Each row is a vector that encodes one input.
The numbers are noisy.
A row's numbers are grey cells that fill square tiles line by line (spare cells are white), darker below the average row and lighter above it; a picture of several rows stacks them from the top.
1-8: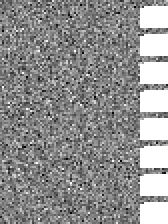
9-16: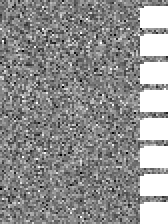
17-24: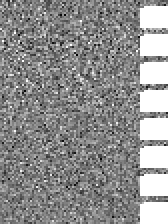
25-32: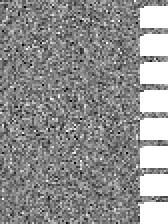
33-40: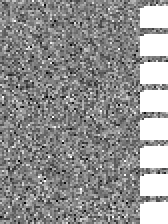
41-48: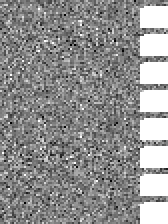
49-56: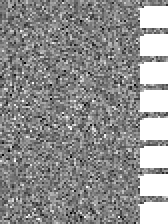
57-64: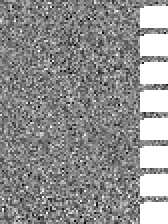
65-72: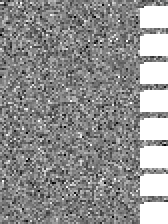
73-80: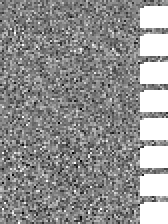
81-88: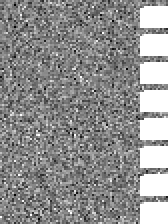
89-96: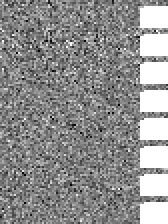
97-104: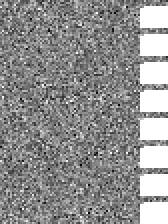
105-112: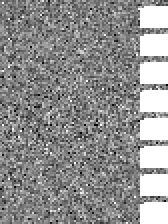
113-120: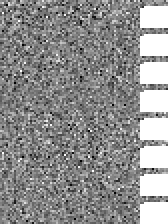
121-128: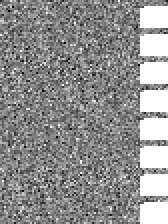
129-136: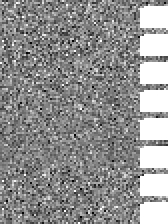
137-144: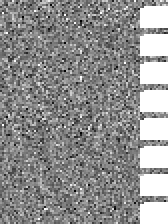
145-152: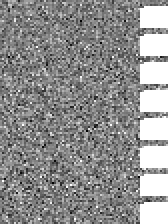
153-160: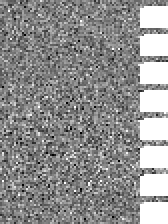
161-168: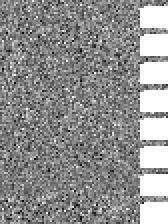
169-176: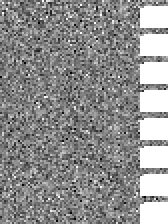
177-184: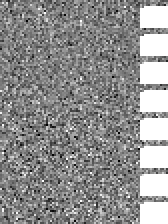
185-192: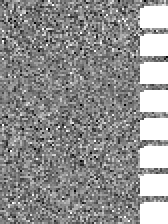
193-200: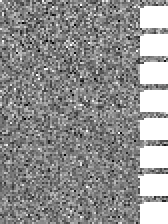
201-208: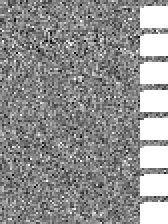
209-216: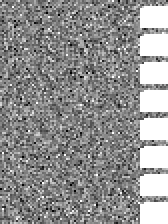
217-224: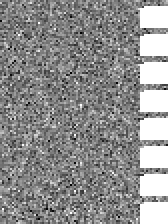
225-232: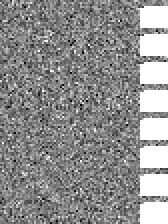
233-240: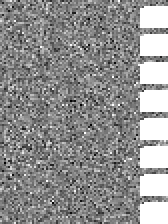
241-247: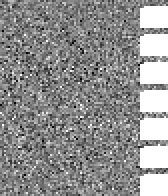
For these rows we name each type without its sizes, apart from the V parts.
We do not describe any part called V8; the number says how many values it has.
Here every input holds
a node of a tree, a true/false value and a value of V8, together with a list of points on a line.
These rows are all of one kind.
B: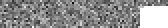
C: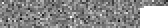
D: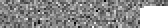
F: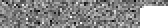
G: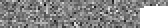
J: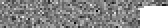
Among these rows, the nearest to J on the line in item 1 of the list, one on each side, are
B and G.
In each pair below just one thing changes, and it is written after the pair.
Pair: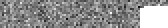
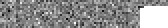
the node of the tree
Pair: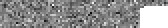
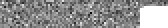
the true/false value
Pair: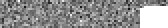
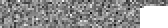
the place on the line in item 1 of the list
